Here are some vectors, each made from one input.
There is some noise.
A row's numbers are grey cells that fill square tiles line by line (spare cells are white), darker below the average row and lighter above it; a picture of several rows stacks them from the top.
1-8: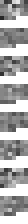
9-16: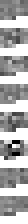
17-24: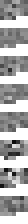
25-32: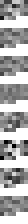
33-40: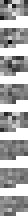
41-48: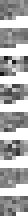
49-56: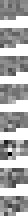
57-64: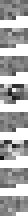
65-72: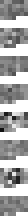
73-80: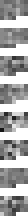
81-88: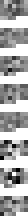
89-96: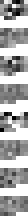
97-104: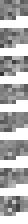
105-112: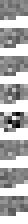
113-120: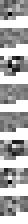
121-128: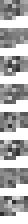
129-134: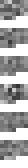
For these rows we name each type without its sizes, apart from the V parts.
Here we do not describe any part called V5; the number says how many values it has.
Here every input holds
a list of items, each a true/false value and a value of V5.
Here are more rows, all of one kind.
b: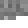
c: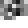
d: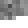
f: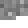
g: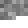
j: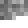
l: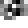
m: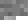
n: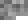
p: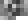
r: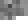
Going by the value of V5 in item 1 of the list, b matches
n and p.
